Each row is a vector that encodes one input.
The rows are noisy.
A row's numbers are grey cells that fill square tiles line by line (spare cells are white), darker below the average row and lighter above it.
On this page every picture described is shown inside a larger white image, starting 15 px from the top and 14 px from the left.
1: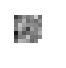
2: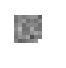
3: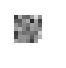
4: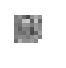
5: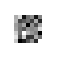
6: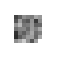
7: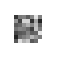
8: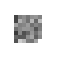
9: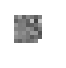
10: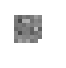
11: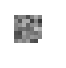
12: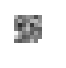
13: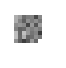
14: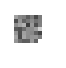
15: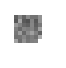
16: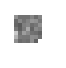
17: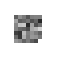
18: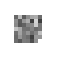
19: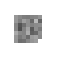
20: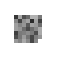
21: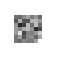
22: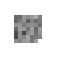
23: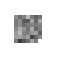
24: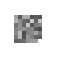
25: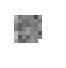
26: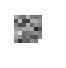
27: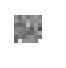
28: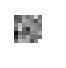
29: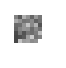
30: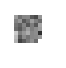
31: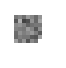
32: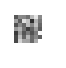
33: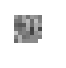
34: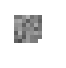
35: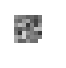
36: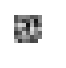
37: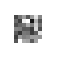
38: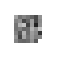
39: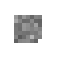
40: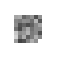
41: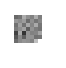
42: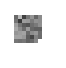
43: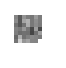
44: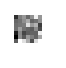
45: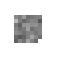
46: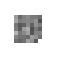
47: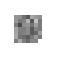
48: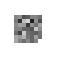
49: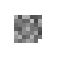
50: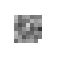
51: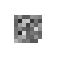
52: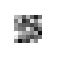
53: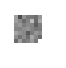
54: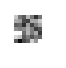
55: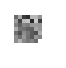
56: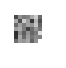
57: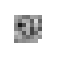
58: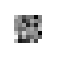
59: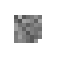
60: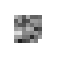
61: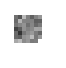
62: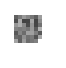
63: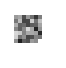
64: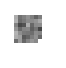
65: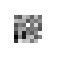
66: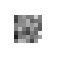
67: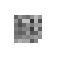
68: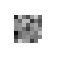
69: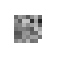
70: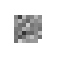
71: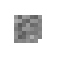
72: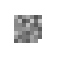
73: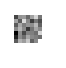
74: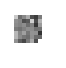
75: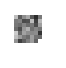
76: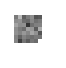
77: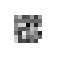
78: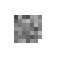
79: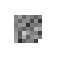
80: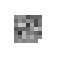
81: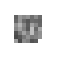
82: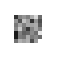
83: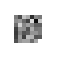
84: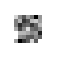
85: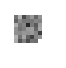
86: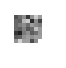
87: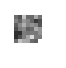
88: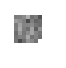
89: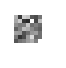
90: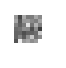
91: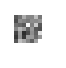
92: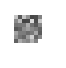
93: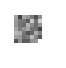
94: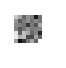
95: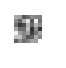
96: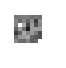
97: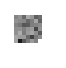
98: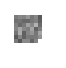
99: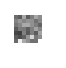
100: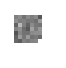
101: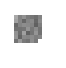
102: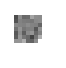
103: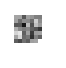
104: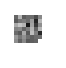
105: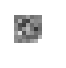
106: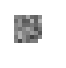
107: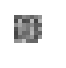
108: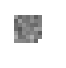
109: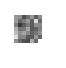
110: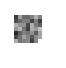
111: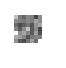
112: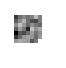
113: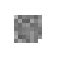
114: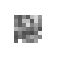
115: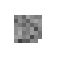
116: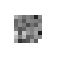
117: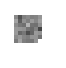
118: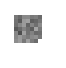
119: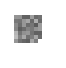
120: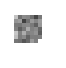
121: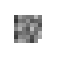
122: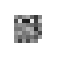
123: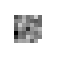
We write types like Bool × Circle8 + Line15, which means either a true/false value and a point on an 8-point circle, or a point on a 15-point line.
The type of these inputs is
(Line4 + Line5) × Line5.
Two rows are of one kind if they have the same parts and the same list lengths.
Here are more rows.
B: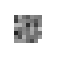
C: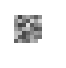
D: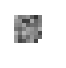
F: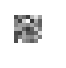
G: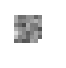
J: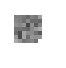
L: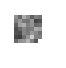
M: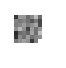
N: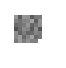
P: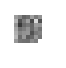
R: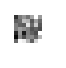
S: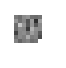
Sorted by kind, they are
B, M, R, S
C, D, F, G, J, L, N, P

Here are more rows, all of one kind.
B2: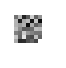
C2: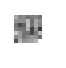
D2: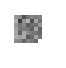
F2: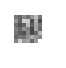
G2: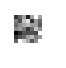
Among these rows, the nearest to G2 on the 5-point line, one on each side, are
C2 and F2.
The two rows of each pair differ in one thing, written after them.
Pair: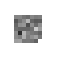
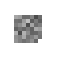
the place on the 4-point line
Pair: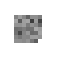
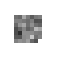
the place on the 4-point line
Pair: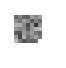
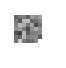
the place on the 5-point line
